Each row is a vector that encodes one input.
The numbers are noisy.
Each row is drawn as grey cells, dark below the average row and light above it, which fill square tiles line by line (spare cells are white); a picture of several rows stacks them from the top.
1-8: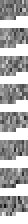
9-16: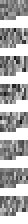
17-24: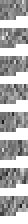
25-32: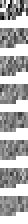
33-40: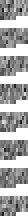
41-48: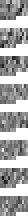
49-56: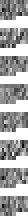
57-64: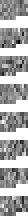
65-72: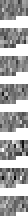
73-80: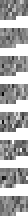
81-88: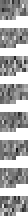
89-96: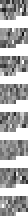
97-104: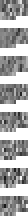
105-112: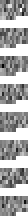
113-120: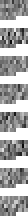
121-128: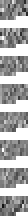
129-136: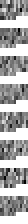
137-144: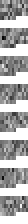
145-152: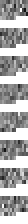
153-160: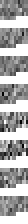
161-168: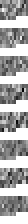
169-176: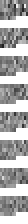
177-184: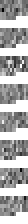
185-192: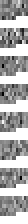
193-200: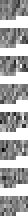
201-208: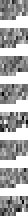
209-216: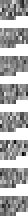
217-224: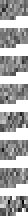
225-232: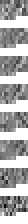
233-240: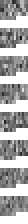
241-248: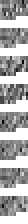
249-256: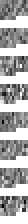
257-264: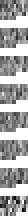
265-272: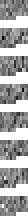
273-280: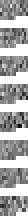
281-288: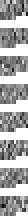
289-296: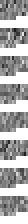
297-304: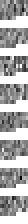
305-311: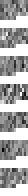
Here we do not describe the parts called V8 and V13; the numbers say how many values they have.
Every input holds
a node of an 11-node tree, a true/false value, a value of V8 and a value of V13.
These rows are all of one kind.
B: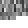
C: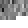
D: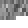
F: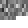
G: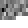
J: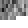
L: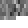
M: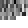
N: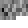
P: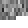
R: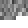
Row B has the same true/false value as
D and L.
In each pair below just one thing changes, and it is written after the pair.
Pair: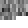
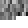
the value of V13
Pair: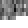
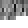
the node of the tree
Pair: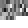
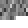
the node of the tree
